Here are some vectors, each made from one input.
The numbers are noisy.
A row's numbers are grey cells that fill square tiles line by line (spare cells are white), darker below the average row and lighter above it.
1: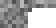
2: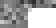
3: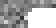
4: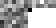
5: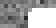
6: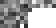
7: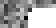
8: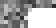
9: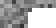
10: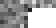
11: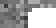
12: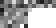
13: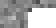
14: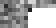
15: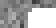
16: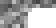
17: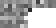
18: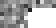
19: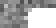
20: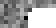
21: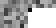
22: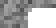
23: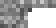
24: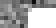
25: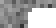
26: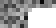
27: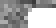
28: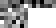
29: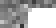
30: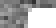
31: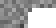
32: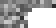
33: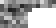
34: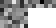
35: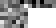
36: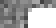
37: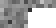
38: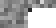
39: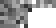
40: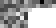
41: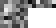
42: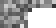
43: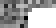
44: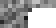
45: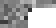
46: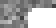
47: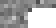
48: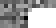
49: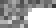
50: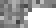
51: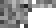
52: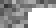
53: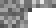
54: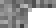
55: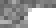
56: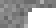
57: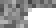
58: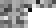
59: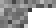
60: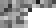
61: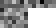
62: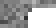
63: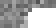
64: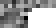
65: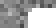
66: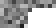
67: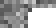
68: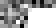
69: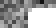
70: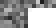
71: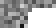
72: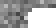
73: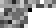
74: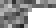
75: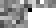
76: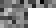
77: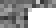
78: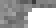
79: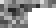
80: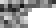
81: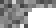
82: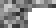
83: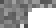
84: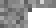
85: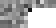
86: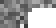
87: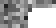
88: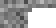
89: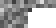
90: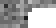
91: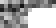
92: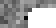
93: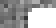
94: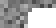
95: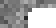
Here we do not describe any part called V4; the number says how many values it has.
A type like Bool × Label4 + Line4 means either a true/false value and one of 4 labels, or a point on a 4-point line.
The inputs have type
List2(Bool × V4).
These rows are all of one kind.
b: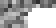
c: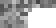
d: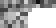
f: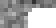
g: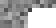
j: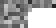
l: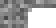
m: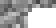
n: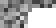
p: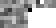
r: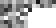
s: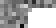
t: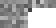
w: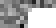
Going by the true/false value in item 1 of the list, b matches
f, m, p and s.
